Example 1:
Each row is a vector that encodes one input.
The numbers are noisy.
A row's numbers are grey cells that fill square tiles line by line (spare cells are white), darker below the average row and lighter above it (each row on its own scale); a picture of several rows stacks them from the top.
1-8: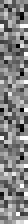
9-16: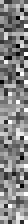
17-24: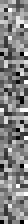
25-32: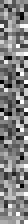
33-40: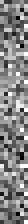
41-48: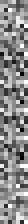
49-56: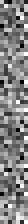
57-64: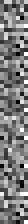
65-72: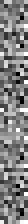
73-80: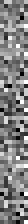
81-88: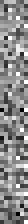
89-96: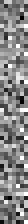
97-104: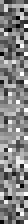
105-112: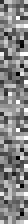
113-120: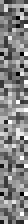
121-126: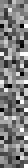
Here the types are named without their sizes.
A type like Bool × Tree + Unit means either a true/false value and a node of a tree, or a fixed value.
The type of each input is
Line.
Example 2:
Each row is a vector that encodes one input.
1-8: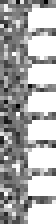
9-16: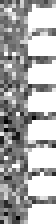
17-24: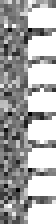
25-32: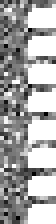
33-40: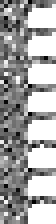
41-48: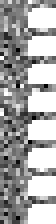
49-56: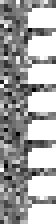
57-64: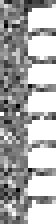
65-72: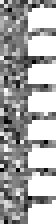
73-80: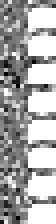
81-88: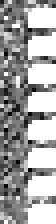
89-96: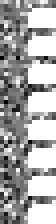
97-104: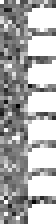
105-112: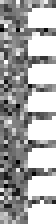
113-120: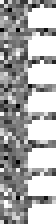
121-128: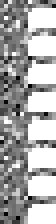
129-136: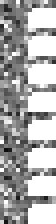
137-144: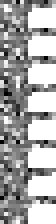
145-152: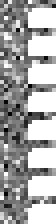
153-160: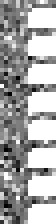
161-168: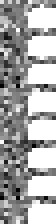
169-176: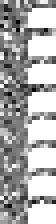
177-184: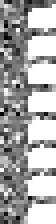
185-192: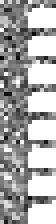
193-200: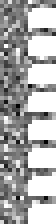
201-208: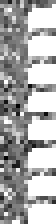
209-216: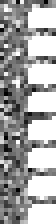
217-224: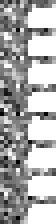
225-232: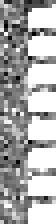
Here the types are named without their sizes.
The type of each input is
Line.
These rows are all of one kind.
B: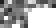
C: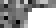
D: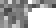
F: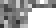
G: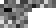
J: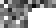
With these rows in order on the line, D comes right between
B and J.
